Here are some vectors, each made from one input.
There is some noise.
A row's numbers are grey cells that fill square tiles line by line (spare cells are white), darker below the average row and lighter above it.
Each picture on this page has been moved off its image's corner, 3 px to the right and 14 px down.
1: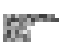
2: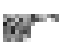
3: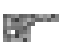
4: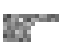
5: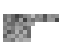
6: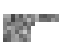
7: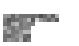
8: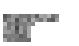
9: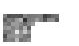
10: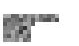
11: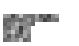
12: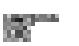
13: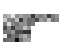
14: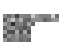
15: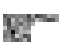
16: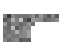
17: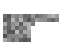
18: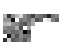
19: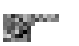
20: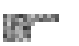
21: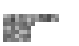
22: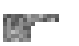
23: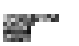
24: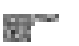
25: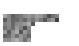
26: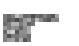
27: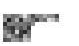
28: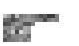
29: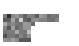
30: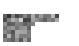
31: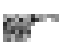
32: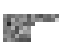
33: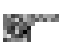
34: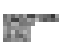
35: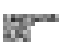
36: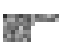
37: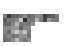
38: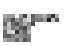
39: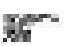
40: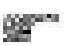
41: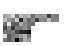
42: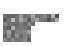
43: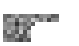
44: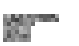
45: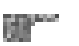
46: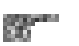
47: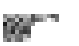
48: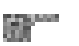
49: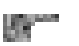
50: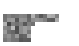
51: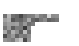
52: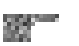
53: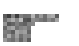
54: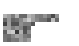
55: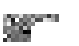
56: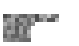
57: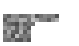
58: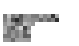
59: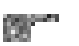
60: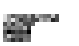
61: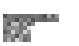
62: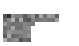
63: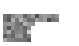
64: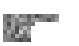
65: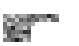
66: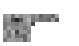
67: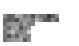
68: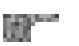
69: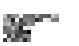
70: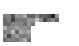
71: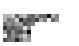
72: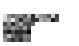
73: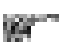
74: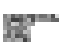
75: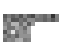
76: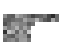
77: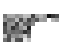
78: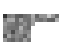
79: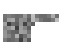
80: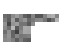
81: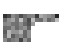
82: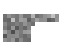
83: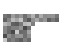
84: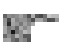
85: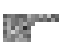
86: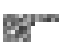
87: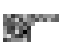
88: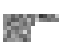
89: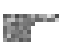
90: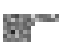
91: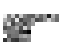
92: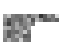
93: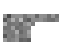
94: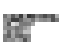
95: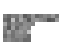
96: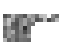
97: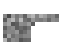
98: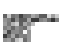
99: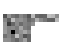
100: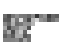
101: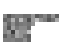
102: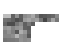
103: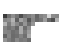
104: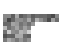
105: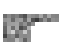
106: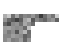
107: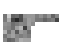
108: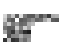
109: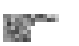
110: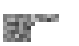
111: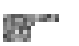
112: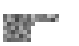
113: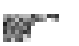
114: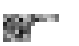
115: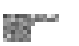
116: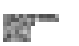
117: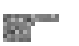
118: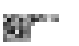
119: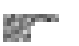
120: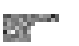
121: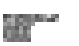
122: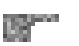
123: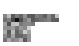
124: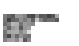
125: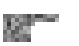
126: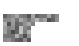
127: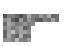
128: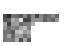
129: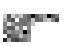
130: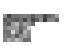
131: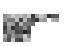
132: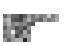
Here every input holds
either a point on a 7-point line, or a list of up to two points on a 9-point circle.
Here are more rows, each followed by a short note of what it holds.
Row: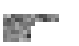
a list of two items
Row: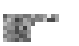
a list of one item
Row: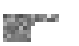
a list of one item
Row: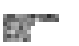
a list of two items
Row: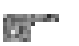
a list of two items
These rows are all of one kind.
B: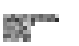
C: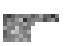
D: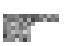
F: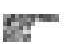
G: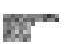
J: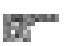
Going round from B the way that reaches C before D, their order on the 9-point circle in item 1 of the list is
B, G, C, D, J, F.
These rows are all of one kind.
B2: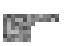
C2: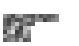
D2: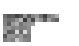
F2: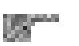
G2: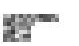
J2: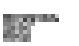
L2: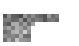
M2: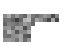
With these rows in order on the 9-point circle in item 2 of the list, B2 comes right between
D2 and G2.
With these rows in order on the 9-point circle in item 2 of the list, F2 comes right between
G2 and M2.
